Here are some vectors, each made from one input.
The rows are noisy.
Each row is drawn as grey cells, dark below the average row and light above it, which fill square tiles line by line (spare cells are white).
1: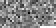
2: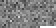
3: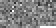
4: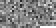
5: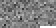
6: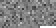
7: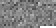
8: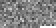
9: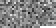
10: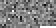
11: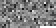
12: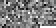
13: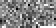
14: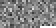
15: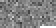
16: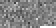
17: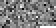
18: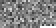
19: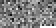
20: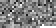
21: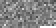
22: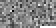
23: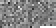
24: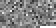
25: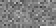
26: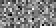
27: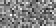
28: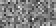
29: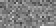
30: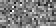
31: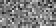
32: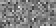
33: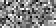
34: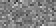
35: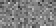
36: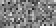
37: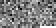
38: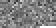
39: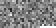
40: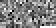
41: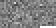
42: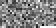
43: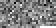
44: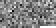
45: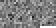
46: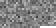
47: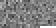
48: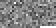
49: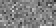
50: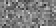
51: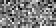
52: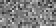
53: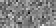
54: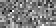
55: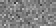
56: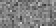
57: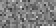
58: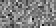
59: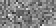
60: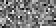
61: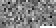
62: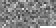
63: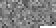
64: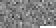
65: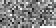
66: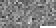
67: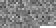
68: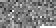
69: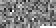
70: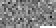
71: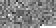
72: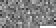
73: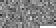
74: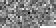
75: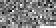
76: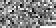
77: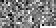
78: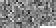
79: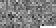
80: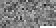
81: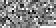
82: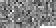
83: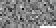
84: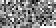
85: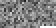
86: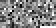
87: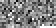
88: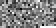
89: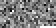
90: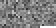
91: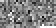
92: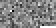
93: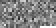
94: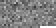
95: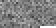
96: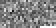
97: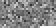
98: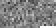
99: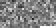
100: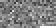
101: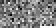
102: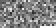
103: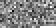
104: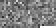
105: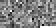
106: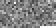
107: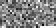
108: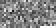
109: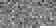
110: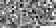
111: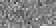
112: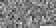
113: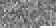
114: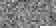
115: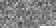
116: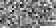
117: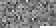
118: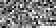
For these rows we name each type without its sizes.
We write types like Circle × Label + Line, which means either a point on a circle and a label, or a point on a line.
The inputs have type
List(Circle).
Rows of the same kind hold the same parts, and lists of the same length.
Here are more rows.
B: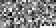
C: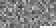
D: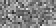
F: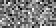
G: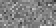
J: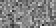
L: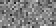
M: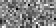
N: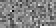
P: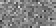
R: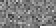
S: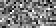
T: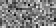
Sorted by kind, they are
B, C, D, F, G, L, S
J, N, P, R
M, T

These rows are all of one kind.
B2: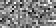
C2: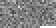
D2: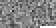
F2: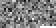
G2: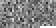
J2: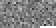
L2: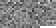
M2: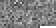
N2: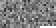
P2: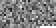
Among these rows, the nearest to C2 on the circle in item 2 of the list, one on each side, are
D2 and F2.
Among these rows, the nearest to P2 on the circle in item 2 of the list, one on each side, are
M2 and N2.
